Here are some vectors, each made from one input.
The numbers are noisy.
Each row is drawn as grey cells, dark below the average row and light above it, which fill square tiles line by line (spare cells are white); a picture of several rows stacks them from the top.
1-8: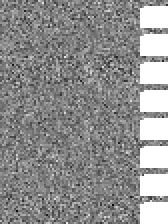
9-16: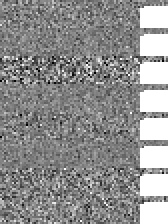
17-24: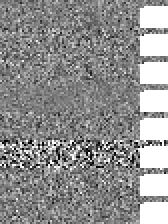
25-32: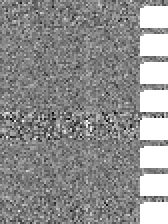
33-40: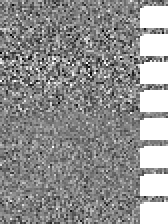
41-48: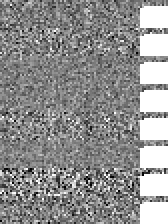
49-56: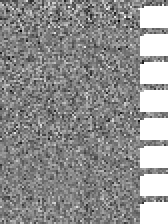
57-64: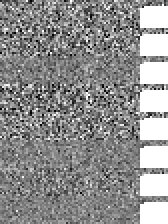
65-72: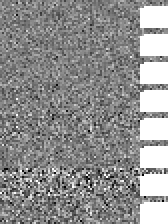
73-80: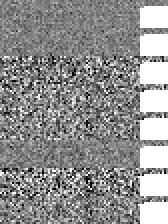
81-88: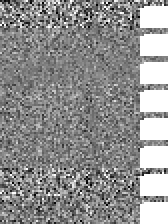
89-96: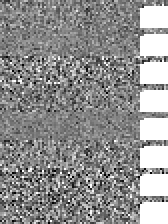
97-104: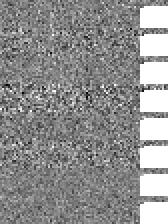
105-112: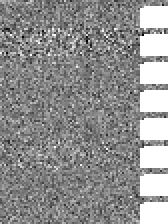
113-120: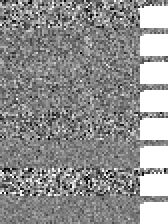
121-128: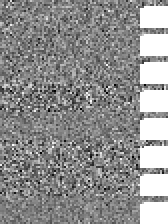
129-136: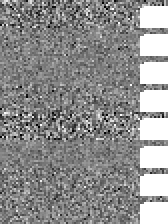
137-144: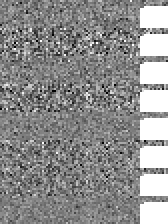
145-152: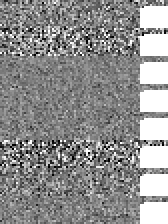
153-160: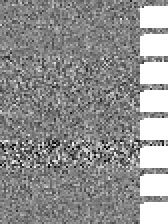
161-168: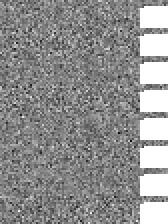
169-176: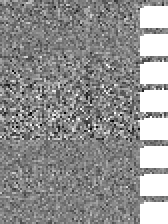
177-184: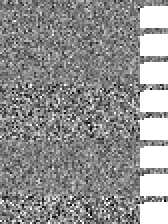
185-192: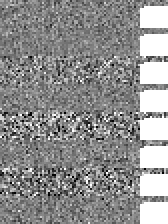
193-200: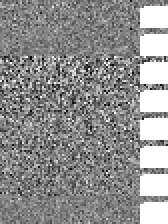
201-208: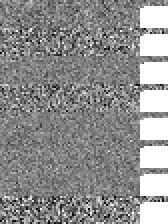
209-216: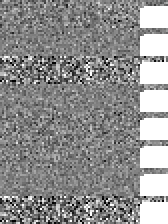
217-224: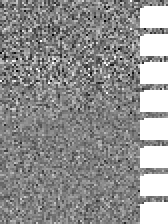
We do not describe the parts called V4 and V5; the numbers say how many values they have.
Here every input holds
either two labels (each one of 9), or a node of a 9-node tree and a value of V5, or a value of V4.
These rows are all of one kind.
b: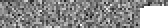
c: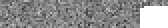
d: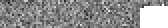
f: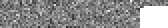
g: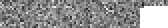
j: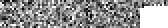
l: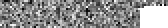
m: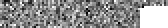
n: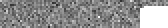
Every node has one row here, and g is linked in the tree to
j.
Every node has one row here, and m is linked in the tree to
b and n.
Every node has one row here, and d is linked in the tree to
b, f and j.
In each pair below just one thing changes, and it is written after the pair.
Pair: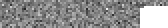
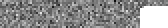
the value of V5
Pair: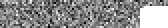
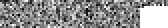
the value of V5
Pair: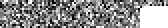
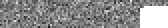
the value of V5
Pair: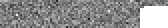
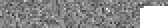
the node of the tree
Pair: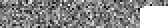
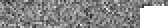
the value of V5
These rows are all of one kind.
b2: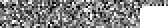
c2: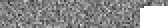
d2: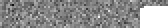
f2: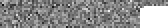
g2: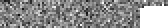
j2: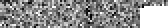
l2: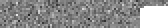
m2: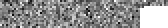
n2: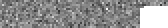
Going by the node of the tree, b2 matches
f2 and l2.
